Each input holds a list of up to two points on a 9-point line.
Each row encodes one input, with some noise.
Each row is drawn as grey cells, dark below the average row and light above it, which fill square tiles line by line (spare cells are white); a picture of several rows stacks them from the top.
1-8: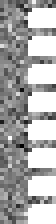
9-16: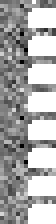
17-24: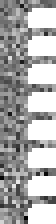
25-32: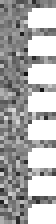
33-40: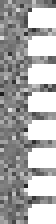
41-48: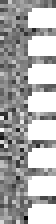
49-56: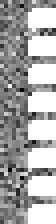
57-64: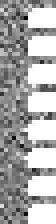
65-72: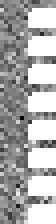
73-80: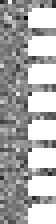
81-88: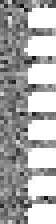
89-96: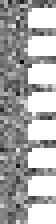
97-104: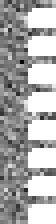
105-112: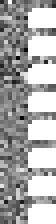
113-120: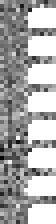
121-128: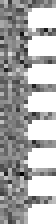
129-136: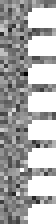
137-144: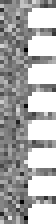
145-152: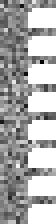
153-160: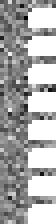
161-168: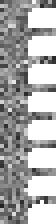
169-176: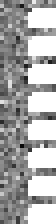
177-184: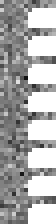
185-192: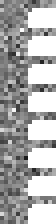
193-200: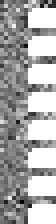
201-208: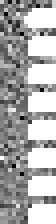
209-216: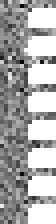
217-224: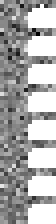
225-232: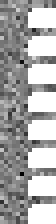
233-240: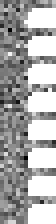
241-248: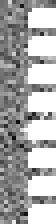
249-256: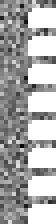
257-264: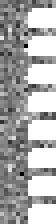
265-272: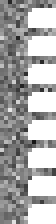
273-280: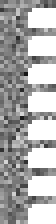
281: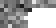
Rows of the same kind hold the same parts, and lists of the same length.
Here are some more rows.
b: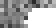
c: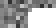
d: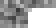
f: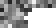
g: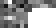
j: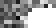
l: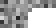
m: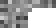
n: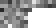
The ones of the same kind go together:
b, c, d
f, g, l, m, n
j

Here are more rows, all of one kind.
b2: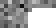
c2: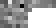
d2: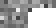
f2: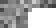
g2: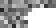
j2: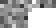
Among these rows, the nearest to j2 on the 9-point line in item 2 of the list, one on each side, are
c2 and f2.
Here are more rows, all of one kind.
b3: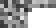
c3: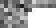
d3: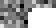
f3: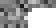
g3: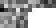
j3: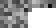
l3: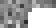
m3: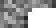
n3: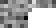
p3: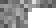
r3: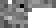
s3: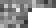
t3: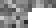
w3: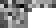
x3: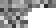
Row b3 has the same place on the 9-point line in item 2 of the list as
j3, l3, n3 and p3.
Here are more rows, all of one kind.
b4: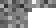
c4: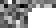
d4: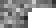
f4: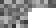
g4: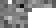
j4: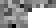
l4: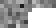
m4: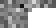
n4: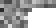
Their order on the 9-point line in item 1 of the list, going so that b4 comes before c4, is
n4, b4, m4, g4, d4, j4, c4, l4, f4.
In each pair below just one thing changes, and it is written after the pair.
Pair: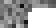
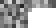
the place on the 9-point line in item 1 of the list
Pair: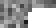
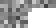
the place on the 9-point line in item 1 of the list
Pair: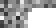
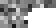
the place on the 9-point line in item 1 of the list
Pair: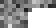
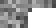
the place on the 9-point line in item 1 of the list
